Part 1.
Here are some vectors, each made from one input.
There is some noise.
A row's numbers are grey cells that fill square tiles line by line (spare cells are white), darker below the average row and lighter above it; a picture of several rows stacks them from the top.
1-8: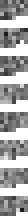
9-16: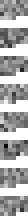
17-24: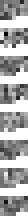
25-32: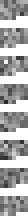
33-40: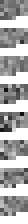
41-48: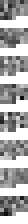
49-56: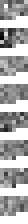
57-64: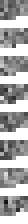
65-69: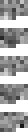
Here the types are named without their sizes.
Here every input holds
three true/false values.
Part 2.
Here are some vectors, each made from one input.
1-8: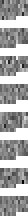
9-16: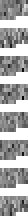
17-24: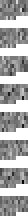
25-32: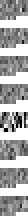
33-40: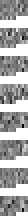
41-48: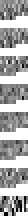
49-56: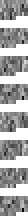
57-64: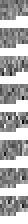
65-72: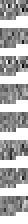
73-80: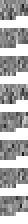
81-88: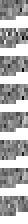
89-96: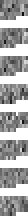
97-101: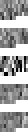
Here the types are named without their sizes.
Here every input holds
either a fixed value, or a node of a tree.
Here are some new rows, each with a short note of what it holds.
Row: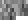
a node of a tree
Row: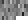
a node of a tree
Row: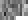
a node of a tree
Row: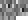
a node of a tree
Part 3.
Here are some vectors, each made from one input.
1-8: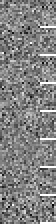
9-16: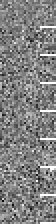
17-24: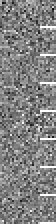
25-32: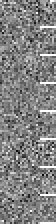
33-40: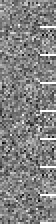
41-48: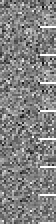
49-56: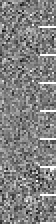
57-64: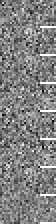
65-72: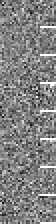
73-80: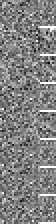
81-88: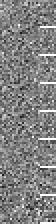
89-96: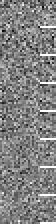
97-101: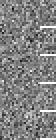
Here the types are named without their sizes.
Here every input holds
a node of a tree.
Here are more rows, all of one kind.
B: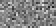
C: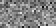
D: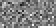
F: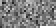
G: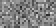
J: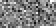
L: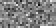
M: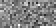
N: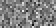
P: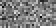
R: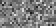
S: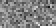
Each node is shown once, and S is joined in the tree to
B, C and P.
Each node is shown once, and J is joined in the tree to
L.
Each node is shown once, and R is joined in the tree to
N.
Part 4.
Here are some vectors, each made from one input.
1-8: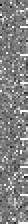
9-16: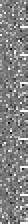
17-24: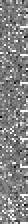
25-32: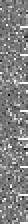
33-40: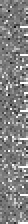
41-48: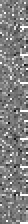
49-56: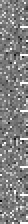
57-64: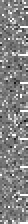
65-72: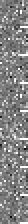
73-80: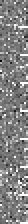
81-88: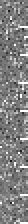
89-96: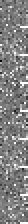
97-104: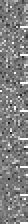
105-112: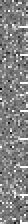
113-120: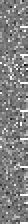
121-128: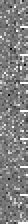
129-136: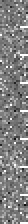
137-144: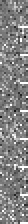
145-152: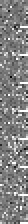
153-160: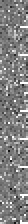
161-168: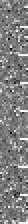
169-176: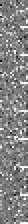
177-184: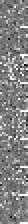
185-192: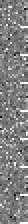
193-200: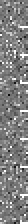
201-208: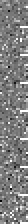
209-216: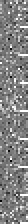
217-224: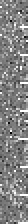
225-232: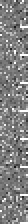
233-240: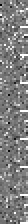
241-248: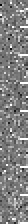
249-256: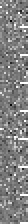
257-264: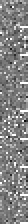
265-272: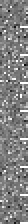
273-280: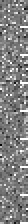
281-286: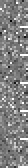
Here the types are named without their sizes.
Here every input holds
a node of a tree.
